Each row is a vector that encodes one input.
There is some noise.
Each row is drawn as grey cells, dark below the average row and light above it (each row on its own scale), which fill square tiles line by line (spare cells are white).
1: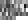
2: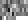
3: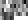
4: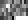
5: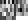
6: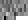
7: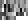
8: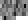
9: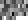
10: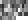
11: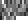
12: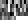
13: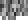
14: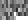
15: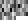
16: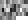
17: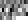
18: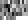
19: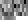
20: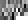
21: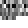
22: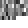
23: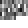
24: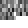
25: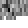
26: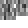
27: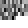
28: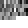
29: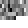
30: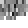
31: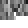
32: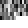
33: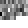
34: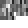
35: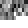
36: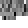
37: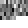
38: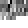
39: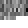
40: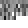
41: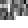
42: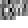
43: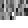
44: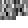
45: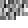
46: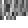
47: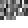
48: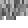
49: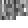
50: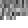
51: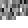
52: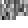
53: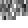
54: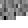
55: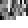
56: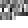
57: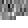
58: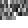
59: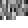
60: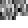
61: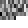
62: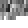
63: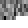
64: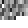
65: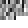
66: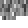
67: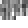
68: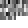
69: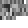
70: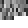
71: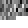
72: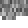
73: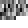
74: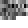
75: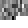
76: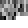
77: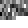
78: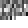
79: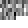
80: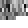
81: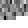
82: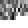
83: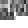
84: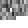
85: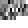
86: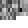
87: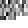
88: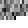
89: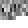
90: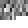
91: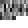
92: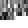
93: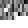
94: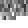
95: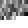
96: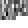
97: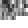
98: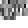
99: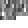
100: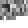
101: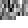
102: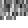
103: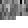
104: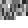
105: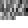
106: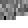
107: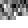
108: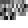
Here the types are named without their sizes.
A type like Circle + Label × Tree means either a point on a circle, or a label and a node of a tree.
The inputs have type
(Label + Line) × Tree.
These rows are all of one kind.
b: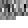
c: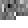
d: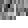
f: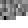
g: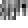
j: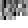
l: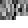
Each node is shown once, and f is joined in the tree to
c and l.
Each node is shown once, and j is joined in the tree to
g.
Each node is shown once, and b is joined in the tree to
c and d.
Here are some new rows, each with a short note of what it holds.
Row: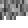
a label and a node of a tree
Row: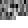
a point on a line and a node of a tree
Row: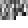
a label and a node of a tree
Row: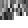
a point on a line and a node of a tree
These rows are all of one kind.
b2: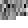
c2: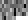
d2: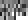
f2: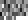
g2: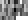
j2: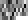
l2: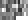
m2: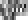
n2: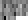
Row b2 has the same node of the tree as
c2, g2 and j2.
